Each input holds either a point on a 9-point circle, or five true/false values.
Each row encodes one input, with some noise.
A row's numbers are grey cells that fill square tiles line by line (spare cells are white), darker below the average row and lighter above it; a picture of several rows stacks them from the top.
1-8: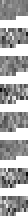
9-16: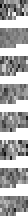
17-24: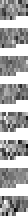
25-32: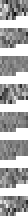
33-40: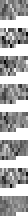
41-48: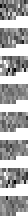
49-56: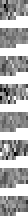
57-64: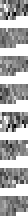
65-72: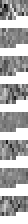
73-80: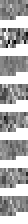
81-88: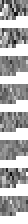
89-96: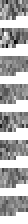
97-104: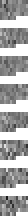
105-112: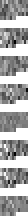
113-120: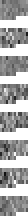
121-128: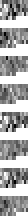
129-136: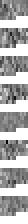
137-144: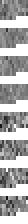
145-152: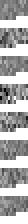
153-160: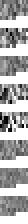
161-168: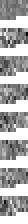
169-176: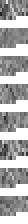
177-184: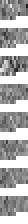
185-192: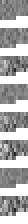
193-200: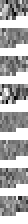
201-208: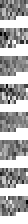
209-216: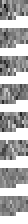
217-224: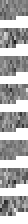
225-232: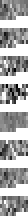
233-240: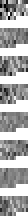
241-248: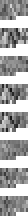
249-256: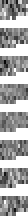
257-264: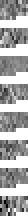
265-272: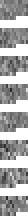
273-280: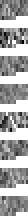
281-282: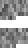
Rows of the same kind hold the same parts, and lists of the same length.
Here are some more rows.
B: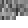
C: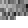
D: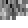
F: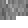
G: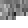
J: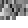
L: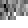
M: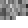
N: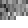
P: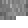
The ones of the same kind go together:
B, J
C, D, F, G, L, M, N, P

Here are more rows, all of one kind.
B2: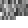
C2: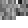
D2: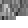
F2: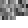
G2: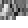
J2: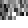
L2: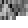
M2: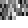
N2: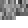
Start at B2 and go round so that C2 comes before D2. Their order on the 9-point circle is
B2, N2, C2, G2, M2, D2, L2, F2, J2.
